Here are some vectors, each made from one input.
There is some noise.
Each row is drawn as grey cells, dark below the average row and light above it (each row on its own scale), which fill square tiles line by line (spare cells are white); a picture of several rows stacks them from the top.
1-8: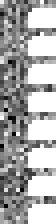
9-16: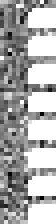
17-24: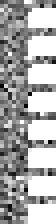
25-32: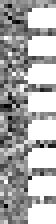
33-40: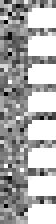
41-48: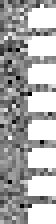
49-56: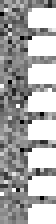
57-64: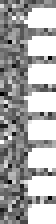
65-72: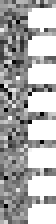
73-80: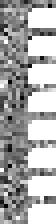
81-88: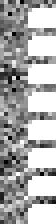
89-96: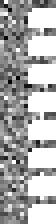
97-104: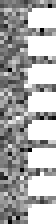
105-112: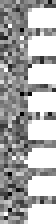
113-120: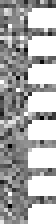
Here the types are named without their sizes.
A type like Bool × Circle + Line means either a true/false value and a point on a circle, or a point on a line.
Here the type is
Label × Label + Unit.
